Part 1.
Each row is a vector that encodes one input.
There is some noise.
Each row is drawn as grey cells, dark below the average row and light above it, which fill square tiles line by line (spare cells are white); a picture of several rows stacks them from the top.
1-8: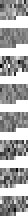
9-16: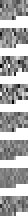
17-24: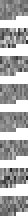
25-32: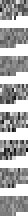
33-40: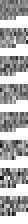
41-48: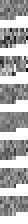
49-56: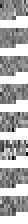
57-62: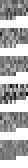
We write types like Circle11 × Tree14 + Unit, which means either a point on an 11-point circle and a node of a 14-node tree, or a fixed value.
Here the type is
Circle9 + Unit.
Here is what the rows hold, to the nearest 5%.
About 95% of them hold a point on a 9-point circle. The rest hold a fixed value.
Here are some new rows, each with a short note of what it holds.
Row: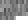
a point on a 9-point circle
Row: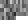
a fixed value
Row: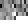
a point on a 9-point circle
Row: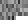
a point on a 9-point circle
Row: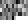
a point on a 9-point circle
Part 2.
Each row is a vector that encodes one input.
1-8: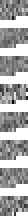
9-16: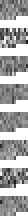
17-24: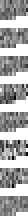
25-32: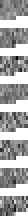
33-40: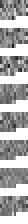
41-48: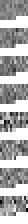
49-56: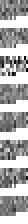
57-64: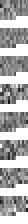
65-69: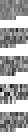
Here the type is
Circle9 + Unit.
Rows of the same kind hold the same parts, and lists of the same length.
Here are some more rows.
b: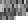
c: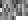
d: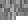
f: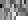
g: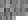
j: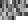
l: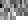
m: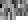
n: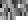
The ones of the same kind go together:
b, c, d, f, g, l
j, m, n

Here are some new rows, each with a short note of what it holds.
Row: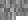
a point on a 9-point circle
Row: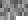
a point on a 9-point circle
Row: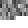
a fixed value
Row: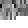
a fixed value
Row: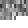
a point on a 9-point circle
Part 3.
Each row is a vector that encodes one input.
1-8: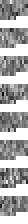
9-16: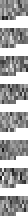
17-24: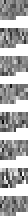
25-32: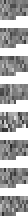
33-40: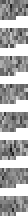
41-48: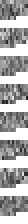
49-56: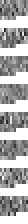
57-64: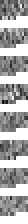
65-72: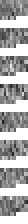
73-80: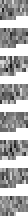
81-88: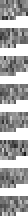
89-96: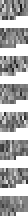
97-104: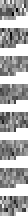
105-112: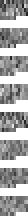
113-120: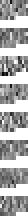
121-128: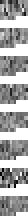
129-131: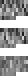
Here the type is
Circle20.
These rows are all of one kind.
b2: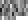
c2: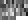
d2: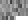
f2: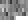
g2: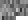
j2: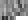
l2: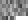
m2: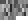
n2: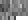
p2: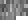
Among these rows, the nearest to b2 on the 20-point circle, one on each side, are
m2 and n2.
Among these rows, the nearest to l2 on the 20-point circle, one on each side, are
c2 and d2.
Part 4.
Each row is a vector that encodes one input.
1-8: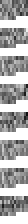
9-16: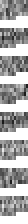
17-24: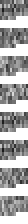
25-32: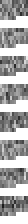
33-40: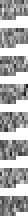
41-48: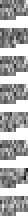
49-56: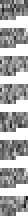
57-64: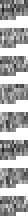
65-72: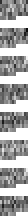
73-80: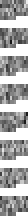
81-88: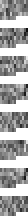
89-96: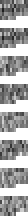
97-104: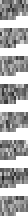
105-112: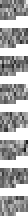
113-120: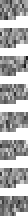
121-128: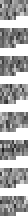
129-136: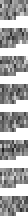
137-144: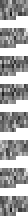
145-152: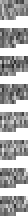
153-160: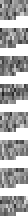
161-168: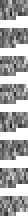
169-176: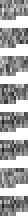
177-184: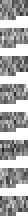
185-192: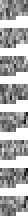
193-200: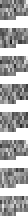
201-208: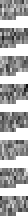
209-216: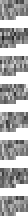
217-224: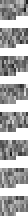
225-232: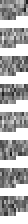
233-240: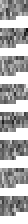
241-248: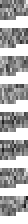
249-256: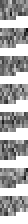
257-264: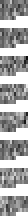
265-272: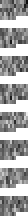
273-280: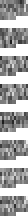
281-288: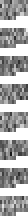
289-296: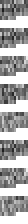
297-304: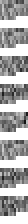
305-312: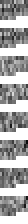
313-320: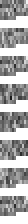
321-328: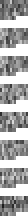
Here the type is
Bool × Bool × Bool × Bool.
